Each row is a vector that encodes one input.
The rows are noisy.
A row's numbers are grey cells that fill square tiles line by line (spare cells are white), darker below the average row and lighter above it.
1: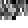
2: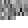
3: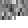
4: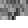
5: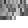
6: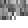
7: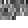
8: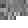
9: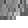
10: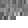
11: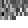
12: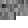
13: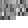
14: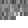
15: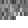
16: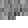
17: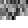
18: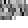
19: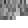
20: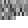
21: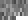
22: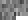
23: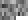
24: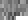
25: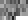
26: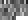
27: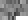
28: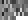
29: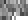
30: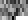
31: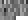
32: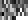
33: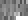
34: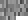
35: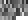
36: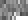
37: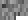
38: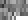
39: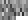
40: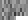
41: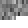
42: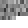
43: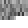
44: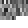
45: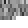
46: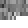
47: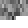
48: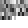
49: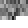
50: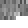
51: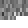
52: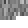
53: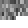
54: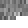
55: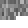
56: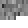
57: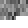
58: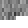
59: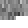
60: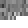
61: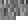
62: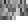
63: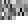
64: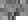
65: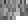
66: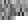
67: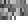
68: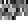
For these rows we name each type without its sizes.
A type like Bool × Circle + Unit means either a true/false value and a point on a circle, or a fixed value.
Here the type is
(Circle + Unit) × (Tree + Unit).
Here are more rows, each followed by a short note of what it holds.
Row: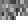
a fixed value
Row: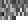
a point on a circle
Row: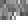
a point on a circle
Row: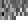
a point on a circle
